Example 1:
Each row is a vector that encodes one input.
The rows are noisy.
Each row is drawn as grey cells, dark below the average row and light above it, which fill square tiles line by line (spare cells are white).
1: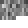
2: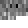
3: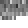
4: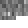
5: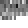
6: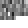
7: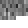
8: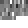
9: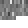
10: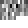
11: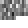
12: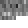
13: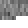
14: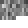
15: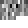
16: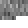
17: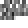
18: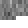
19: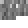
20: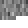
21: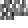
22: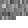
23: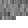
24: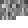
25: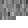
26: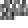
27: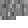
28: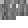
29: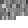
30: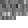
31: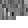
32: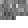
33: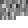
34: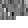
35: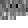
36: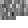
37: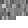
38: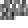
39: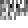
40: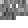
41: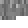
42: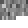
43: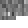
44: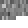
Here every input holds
a point on an 8-point line.
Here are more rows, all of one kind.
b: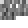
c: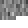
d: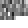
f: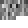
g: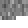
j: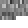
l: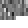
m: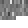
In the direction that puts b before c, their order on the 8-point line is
l, d, g, b, m, c, j, f.
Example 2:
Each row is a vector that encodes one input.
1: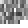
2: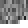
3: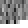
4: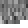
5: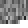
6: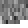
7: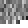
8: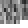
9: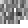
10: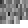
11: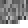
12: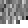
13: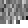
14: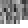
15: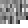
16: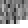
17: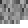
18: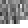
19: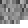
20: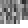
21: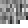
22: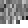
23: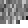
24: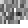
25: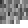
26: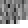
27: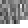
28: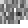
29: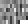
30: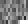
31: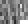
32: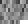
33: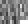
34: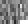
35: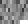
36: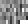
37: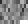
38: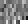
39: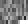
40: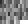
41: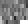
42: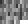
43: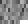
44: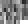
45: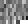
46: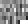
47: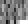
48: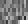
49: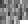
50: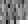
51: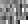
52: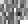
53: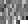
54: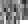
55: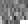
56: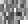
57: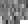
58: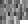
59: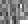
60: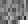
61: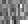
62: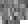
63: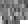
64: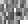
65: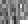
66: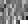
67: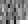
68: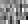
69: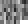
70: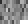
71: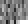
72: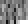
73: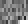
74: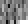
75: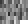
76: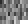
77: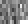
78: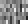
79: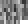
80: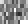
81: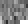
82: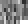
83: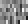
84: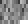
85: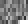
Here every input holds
a point on a 10-point line.
